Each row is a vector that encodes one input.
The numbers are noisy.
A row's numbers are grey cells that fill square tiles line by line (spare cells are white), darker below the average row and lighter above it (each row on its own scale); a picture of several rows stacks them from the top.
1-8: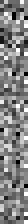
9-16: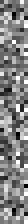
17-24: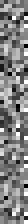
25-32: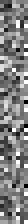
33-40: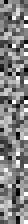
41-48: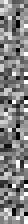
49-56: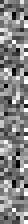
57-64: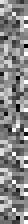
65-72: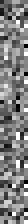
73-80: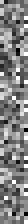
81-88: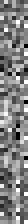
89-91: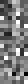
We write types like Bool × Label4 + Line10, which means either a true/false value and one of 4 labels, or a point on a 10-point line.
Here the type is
Bool × Line7.
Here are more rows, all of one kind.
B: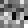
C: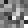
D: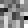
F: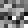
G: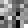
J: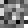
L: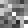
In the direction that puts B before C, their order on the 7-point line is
D, B, G, L, J, C, F.
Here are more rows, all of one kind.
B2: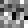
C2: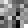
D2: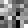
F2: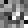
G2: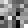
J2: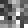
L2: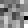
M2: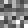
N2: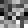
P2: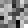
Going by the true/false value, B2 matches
J2, L2, M2 and N2.
